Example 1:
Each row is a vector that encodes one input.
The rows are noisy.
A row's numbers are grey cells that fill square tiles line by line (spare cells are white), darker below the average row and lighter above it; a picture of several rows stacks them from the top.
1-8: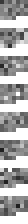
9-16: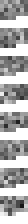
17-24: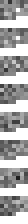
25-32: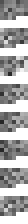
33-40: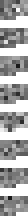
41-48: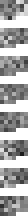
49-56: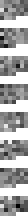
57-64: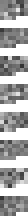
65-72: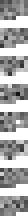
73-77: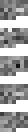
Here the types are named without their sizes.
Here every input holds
a list of points on a line.
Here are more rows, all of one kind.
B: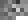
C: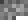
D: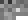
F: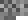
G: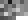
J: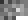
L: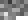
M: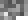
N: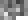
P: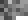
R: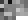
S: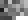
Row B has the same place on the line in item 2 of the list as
C, D, J and N.
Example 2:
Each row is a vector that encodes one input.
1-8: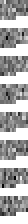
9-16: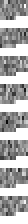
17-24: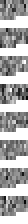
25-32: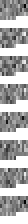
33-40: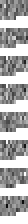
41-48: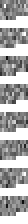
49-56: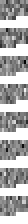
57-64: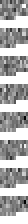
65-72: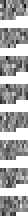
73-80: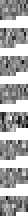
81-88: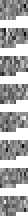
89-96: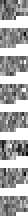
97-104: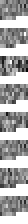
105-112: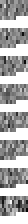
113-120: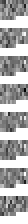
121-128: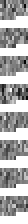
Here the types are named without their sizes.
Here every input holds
a list of points on a line.
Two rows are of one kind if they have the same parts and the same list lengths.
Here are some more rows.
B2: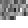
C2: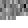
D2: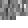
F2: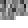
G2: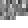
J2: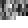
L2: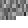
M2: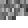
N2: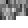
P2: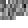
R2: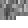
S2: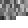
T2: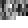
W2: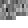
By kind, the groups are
B2, D2, F2, L2, P2, R2, S2, W2
C2, G2, M2, N2
J2, T2

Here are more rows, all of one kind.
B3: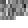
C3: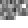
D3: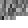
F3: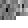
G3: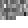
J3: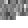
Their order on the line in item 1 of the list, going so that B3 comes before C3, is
D3, B3, F3, G3, J3, C3.
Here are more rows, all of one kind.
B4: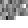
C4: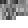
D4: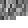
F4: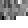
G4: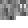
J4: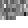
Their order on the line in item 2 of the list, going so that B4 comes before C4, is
F4, B4, C4, J4, G4, D4.
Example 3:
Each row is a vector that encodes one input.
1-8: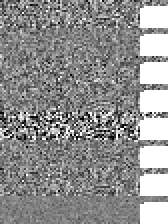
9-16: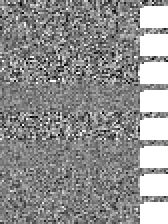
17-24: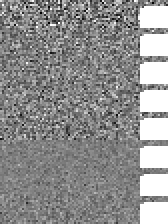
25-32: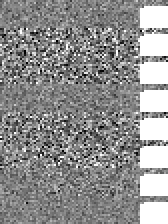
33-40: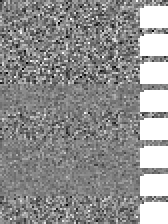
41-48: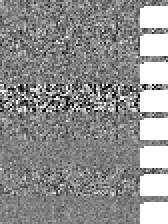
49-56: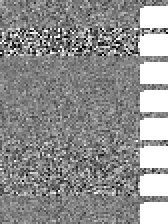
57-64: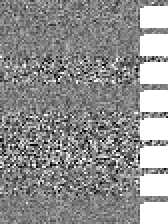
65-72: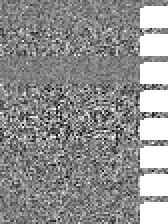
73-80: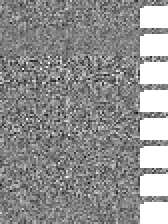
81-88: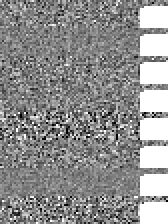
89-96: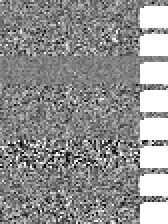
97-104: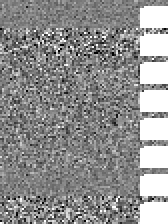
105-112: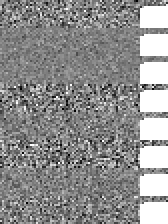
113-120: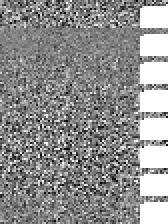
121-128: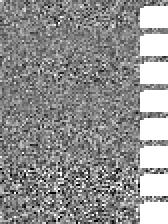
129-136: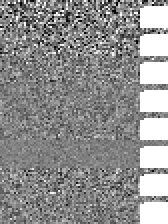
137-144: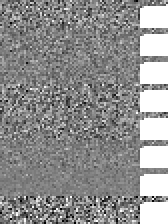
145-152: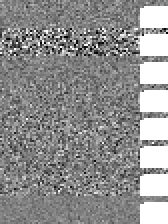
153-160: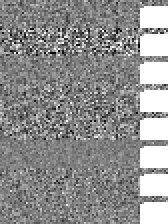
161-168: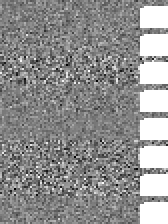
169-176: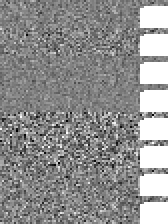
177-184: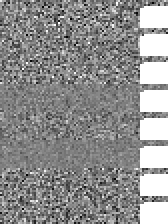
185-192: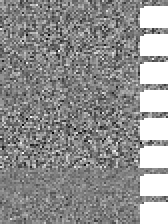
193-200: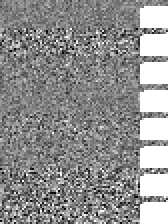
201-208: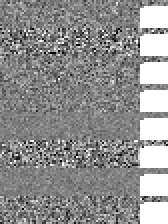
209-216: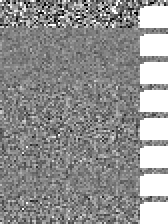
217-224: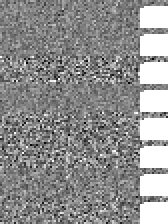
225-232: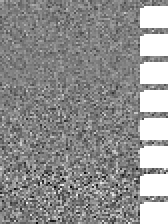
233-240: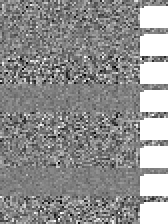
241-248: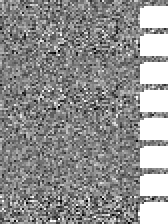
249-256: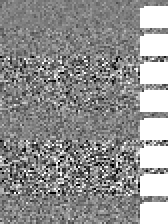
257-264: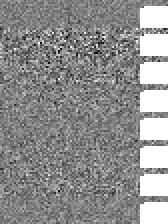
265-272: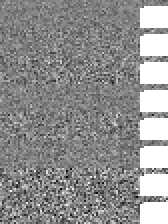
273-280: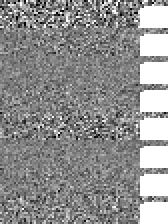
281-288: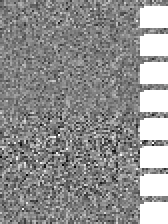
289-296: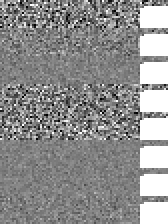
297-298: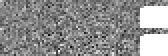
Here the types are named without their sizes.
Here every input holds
a node of a tree, together with either a point on a circle, or a fixed value.
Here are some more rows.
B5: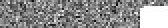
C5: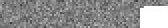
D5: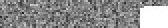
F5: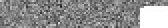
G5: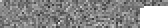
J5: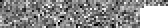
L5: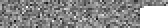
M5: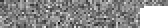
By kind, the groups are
B5, C5
D5, F5, G5, J5, L5, M5

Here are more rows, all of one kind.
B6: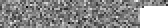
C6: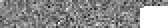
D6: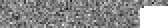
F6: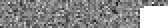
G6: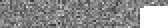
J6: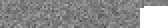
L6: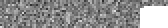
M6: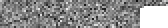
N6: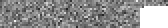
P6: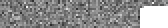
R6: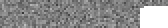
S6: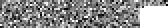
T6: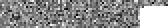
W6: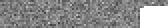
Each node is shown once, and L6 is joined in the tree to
P6.
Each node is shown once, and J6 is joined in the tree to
M6.
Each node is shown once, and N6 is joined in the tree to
M6.
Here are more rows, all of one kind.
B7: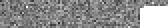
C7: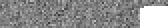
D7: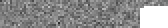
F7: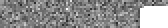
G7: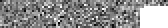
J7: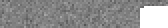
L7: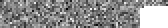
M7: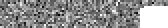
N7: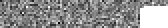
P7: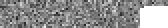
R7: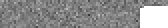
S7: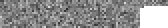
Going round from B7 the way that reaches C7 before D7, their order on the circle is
B7, R7, P7, F7, C7, M7, J7, S7, N7, G7, D7, L7.
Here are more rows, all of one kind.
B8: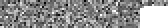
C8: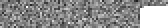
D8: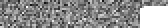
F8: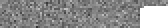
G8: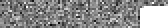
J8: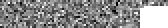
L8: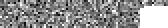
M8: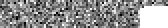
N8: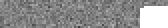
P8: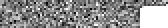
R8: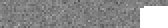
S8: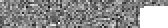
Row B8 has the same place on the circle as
J8, N8 and S8.
